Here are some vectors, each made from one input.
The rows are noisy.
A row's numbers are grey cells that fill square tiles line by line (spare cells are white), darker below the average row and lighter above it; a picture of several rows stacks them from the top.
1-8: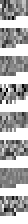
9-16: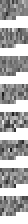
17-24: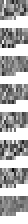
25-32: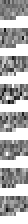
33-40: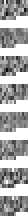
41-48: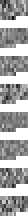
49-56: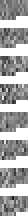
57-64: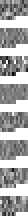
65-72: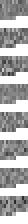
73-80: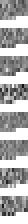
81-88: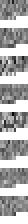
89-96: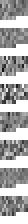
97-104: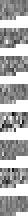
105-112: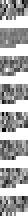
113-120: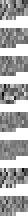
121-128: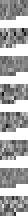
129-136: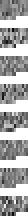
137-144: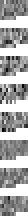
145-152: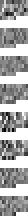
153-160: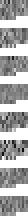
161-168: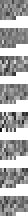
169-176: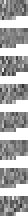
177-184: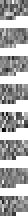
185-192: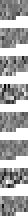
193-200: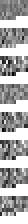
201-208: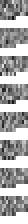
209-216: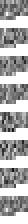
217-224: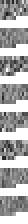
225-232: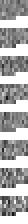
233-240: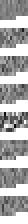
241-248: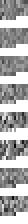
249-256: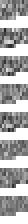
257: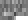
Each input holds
either a point on an 8-point line and a node of a 10-node tree, or a list of up to three points on a 5-point line.
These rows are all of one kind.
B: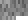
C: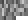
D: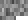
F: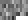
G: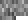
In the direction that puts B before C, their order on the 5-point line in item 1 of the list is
F, G, B, D, C.
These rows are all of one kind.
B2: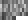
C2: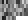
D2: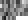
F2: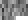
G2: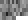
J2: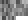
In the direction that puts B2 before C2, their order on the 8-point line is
B2, C2, F2, G2, J2, D2.
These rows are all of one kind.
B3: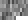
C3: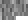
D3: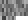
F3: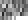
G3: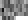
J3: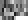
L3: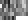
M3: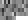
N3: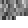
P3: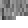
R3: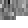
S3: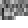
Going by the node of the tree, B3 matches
F3, P3 and S3.
